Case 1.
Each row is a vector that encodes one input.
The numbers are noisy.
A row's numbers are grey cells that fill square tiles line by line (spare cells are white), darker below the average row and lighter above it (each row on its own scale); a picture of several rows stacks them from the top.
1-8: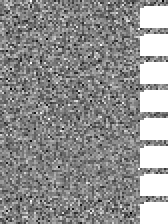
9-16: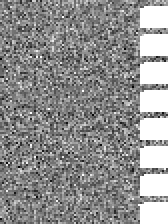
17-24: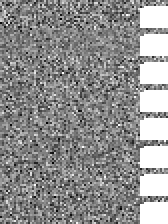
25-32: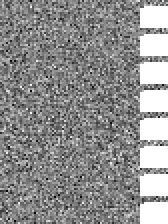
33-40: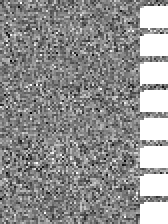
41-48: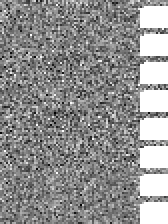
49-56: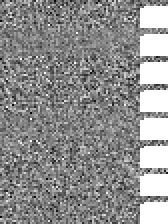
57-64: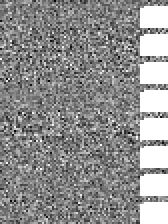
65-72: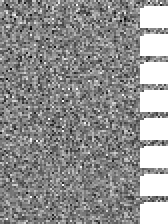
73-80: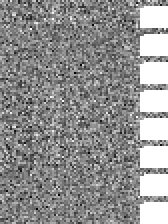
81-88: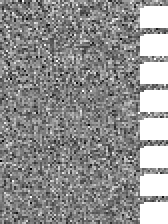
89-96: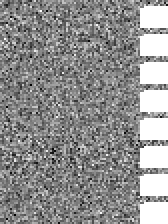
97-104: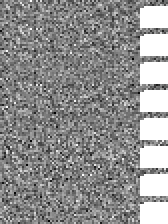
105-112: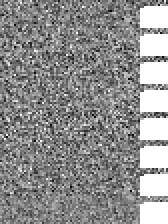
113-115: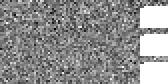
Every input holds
either a point on an 8-point circle and a true/false value, or a fixed value, or a node of a 10-node tree.
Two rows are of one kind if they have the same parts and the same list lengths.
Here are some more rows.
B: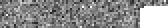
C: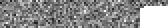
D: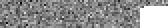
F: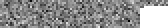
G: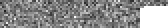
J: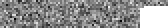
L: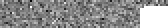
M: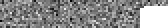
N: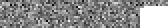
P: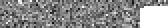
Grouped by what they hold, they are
B, C, G, M, P
D, F, J, L
N

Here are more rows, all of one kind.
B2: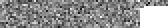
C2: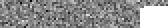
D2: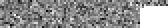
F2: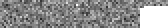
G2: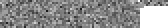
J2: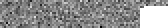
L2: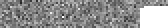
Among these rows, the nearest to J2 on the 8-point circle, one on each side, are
F2 and L2.
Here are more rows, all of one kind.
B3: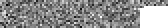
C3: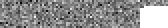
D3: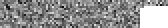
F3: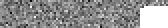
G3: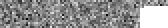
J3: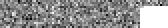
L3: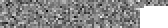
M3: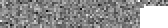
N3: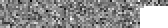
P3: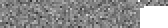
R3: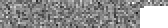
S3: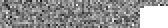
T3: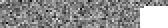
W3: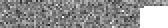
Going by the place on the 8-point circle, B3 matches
D3, J3, L3 and N3.
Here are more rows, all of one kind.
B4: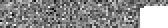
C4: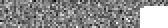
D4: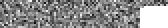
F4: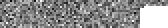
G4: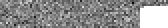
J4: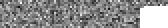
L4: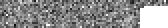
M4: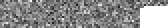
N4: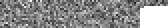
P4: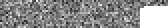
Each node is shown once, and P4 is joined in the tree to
G4 and M4.
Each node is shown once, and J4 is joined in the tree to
D4.
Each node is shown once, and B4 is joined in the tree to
C4 and F4.
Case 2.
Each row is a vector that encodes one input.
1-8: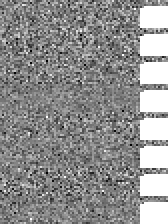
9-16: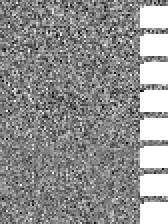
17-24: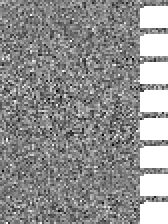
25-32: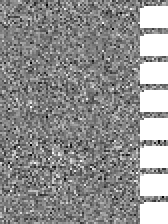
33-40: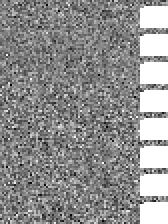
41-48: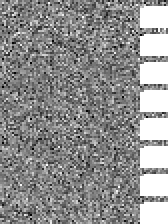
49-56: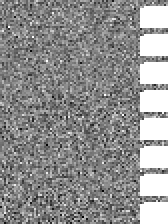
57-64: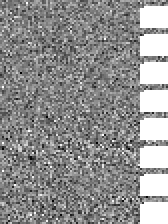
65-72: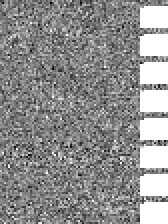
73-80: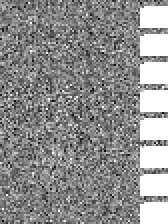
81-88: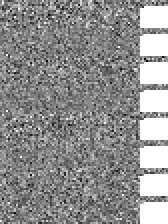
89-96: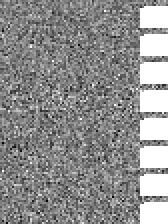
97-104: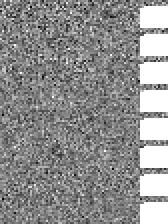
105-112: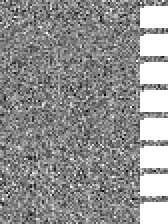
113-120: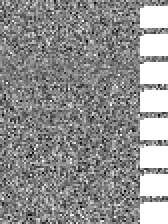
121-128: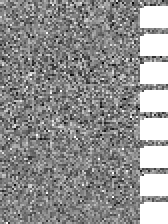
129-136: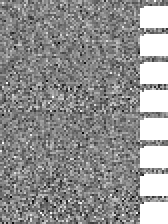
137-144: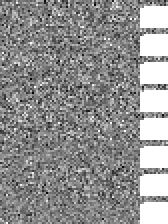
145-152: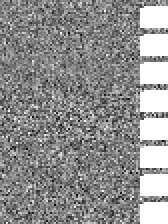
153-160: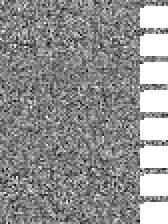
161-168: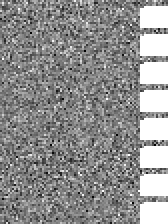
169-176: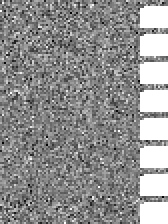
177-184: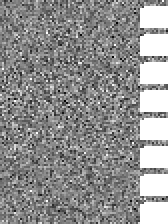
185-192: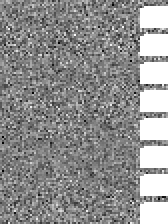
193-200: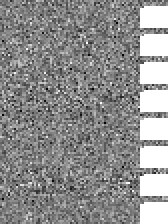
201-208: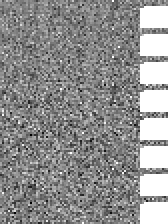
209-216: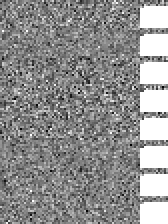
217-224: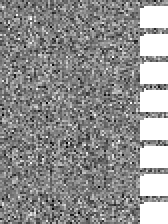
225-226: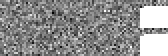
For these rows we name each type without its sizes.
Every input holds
a point on a circle and a point on a line, together with either a fixed value, or a node of a tree.
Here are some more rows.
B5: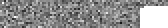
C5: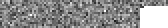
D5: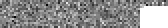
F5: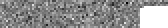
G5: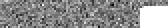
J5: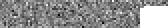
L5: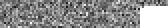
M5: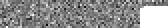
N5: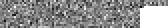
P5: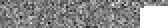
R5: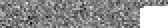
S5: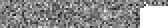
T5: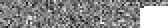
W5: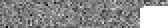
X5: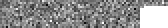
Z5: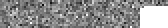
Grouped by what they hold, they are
B5, C5, F5, G5, J5, M5, N5, R5, S5
D5, L5, P5, T5, W5, X5, Z5

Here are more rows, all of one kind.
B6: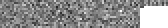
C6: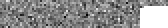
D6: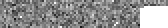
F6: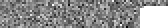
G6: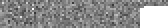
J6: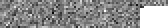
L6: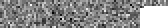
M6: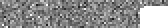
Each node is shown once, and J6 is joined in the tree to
B6 and F6.
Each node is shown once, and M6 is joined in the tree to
C6 and F6.
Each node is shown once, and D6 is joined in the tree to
G6.
